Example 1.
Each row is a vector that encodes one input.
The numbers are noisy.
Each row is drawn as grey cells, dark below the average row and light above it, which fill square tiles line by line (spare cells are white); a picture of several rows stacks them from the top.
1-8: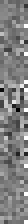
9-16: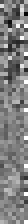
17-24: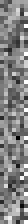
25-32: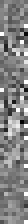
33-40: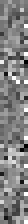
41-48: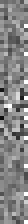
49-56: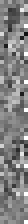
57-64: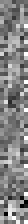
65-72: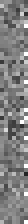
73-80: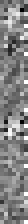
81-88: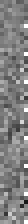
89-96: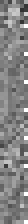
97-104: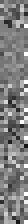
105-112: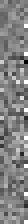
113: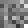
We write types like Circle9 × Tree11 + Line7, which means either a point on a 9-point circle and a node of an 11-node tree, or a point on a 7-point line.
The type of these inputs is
Circle8 × Circle8 × Line8.
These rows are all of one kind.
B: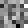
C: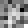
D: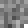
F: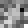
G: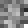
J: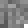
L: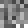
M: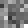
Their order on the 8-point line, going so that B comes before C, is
L, D, J, G, M, B, F, C.
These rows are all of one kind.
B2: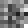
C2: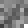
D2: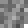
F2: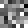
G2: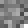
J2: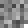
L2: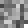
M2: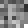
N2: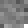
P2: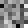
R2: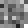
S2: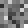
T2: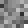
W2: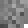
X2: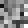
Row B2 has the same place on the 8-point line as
D2, F2, J2 and L2.
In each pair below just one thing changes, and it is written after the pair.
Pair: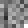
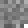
the place on one of the two 8-point circles
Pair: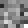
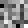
the place on the 8-point line
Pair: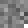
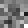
the place on one of the two 8-point circles
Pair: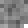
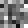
the place on one of the two 8-point circles
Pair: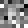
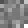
the place on the 8-point line
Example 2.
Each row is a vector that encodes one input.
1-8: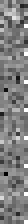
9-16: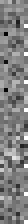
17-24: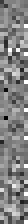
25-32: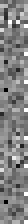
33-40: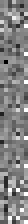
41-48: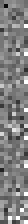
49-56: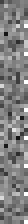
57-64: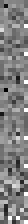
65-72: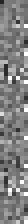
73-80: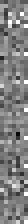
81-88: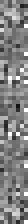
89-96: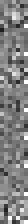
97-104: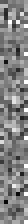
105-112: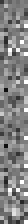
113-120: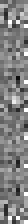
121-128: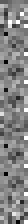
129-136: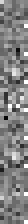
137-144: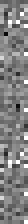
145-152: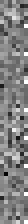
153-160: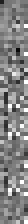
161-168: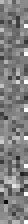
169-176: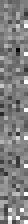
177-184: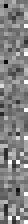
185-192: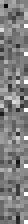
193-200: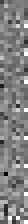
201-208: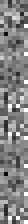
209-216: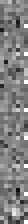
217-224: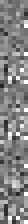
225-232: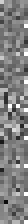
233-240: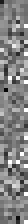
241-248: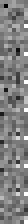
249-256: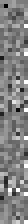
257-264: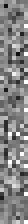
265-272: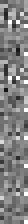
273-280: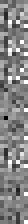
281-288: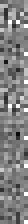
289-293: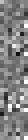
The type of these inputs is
Label5 + Line7 + Line18.
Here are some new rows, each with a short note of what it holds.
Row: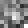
one of 5 labels
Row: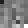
a point on an 18-point line
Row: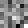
one of 5 labels
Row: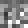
a point on a 7-point line
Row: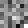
one of 5 labels
